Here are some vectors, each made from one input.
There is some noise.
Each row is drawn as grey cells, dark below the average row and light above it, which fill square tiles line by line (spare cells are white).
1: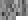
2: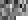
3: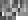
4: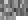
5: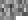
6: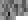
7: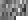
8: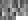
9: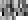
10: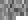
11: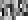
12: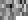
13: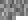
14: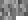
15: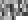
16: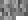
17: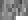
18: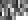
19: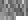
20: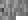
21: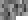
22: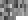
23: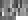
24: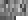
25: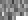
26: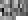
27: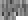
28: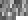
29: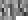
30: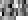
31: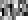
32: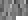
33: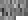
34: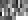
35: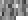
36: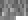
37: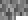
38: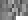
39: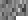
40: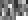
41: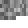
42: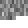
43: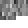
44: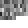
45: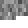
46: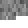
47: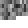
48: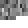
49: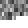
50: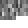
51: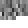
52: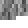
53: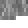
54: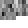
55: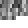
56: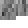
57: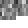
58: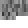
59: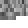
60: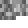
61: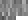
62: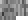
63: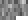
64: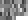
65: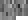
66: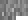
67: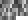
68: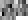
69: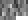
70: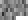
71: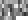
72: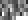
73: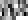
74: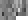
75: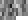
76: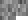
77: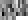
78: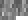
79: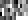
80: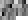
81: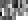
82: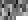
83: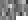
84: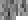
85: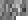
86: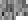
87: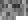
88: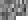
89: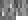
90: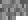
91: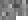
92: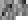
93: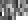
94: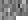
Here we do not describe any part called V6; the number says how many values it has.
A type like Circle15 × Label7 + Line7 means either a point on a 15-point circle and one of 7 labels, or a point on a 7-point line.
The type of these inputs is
Line7 + (Tree7 + Unit) × V6.
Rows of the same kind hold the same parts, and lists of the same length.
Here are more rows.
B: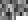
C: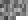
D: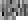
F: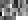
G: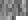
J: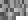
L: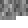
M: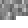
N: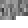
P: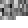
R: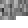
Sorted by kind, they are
B, G, L, N, P, R
C, D, J
F, M

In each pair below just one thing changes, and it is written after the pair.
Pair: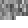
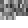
the value of V6
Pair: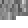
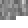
the node of the tree
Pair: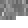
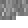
the node of the tree
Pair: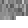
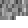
the node of the tree
